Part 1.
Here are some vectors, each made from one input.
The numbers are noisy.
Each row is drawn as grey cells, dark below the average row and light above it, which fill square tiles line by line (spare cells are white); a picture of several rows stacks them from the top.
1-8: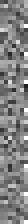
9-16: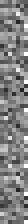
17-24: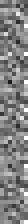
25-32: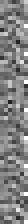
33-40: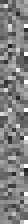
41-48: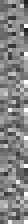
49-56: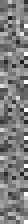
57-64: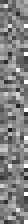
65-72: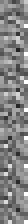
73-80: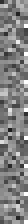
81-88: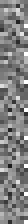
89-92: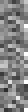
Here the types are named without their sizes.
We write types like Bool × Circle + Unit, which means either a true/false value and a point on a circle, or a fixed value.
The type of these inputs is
Bool × Line.
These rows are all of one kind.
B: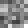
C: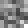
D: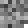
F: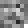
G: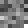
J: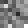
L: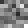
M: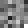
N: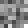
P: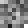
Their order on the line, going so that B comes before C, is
F, B, N, C, P, D, G, J, M, L.
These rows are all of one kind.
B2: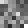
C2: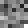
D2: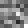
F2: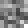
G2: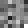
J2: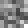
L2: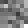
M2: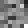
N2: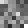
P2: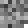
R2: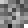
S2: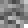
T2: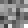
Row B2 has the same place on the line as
F2, J2 and N2.
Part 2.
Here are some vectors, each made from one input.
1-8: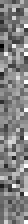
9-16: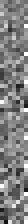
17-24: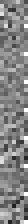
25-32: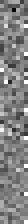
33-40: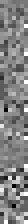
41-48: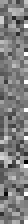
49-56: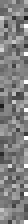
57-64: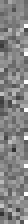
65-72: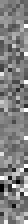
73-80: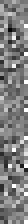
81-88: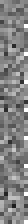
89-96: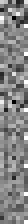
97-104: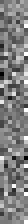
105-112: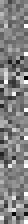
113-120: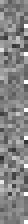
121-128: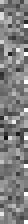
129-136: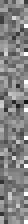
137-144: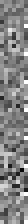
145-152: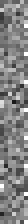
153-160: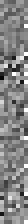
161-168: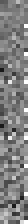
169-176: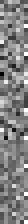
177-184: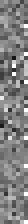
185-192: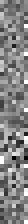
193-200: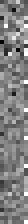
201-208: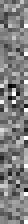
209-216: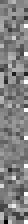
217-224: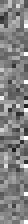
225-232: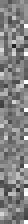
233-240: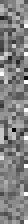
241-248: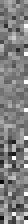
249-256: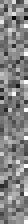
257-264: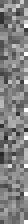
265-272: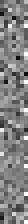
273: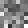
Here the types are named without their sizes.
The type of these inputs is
Circle + Line.
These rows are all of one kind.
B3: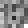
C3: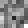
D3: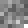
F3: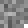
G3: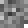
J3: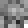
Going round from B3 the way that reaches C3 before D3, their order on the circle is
B3, C3, J3, F3, D3, G3.
